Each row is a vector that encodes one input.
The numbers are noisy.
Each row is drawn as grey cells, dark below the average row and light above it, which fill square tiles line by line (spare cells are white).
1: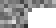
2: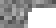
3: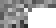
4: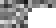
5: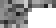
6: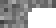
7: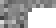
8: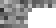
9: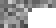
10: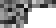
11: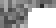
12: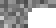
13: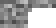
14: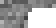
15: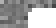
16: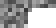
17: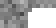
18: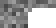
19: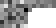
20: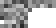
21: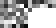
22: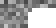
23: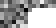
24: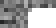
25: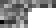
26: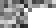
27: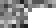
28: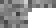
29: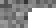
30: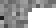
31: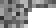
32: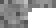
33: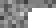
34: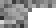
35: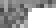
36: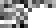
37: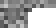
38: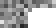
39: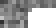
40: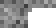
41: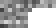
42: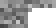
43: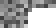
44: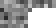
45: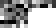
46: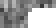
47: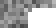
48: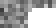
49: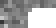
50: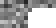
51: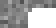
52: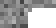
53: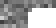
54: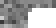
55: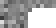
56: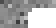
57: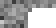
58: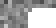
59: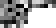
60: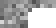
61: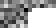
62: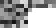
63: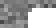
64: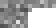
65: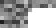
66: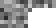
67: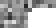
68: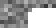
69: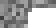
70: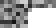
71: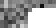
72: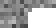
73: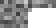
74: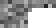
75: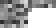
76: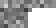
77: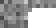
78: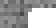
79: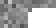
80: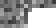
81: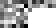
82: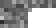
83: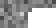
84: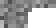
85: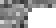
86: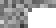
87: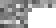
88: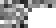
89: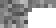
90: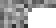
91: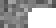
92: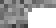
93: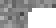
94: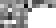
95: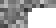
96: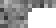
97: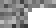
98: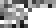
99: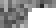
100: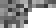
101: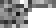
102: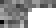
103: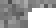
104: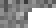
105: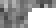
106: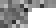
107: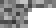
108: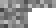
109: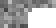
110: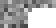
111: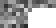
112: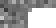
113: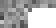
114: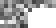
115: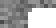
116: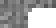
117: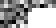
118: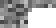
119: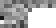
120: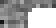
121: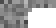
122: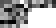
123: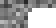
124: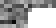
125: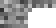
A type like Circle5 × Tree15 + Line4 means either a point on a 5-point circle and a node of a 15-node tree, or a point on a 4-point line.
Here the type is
Bool × Circle6 + Line4 × Line4 × List2(Circle5) + Unit.
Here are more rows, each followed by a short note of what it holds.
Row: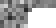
a fixed value
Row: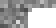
a point on a 6-point circle and a true/false value
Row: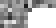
a fixed value
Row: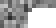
a fixed value
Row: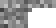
a point on a 6-point circle and a true/false value
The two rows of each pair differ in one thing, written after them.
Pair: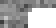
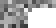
the place on the 5-point circle in item 1 of the list
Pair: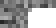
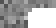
the place on one of the two 4-point lines
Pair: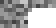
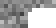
the place on one of the two 4-point lines
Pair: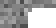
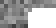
the place on one of the two 4-point lines
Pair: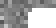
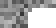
the place on one of the two 4-point lines
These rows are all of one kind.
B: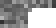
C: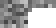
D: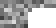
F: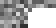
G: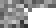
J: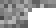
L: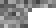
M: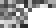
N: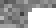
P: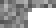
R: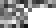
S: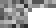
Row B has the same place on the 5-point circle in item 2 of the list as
J and S.
